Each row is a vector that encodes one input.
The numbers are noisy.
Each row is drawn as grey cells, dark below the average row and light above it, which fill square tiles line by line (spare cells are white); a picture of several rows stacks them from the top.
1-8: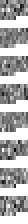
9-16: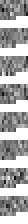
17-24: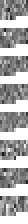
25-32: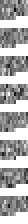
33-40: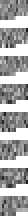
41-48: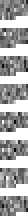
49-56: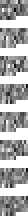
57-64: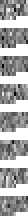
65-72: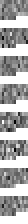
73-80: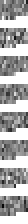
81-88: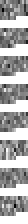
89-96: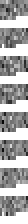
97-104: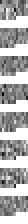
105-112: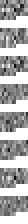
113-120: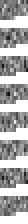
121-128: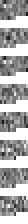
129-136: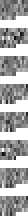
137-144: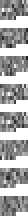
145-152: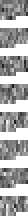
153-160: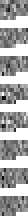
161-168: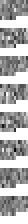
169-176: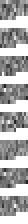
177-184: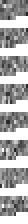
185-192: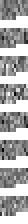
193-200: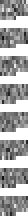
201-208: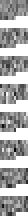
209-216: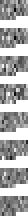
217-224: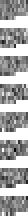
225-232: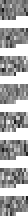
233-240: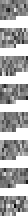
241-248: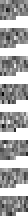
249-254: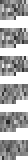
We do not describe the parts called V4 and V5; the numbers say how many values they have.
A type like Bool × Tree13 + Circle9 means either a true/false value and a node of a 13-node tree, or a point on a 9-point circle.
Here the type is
Bool × V5 + (Circle11 + Unit) × V4.
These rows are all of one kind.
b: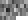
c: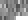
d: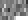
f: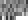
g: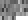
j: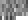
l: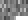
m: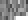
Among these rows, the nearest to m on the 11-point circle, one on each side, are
f and g.
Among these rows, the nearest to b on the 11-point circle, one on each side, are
d and l.
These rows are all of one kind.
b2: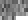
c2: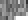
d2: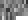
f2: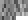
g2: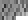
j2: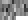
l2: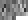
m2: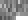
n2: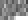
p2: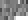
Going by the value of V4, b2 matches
f2, g2 and l2.
